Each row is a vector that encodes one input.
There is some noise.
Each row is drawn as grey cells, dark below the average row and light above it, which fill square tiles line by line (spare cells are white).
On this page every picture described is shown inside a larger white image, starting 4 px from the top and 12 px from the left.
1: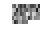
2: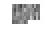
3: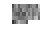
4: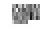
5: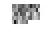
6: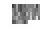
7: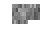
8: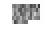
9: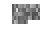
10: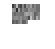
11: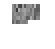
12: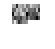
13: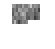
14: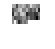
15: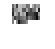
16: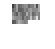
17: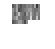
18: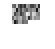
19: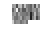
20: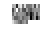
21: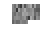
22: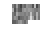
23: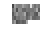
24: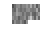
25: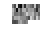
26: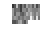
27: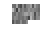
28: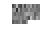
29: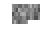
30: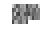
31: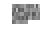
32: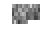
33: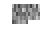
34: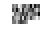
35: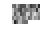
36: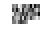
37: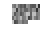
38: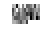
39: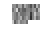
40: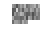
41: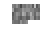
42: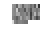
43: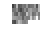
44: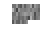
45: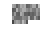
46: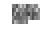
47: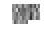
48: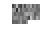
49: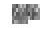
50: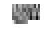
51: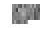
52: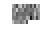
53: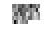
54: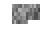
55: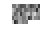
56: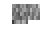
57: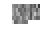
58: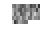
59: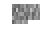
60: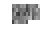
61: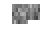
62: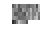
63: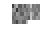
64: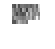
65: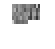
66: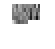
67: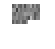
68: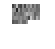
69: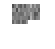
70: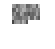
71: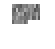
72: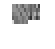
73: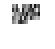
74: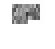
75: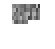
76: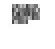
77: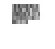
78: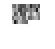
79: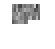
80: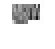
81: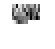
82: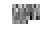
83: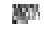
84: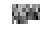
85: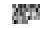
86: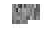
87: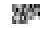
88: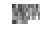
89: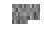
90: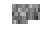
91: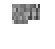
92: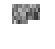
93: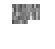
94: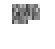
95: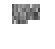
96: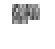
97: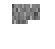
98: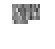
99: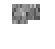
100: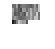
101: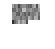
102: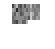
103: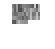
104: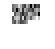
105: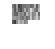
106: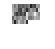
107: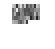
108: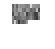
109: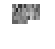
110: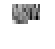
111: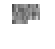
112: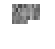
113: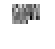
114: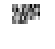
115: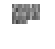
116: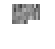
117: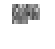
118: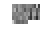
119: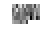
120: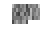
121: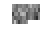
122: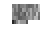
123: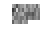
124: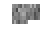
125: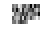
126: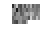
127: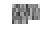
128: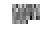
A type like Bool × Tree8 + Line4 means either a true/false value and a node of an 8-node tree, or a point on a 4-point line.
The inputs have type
List2(Line9).
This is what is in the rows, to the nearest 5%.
All of them are lists of up to two points on a 9-point line: about 5% are empty, 30% hold one and 65% two.
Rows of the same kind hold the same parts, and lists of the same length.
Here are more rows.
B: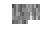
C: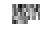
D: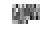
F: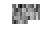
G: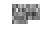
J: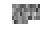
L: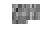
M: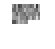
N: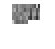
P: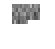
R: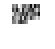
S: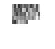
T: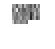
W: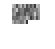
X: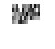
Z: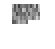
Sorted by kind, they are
B, C, F, G, L, M, P, S, Z
D, J, N, T, W
R, X

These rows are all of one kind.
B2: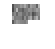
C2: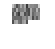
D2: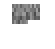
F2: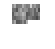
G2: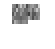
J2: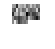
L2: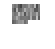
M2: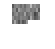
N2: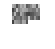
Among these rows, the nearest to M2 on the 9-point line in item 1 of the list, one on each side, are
D2 and F2.
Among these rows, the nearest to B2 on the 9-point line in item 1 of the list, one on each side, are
L2 and N2.
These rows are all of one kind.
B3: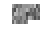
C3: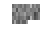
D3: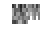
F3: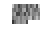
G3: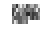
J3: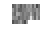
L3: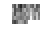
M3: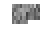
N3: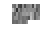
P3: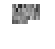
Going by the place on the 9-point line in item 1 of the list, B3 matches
D3, J3 and L3.
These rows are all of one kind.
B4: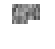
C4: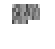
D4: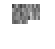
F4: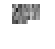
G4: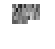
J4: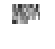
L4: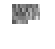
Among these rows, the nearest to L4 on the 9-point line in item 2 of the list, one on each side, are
D4 and F4.
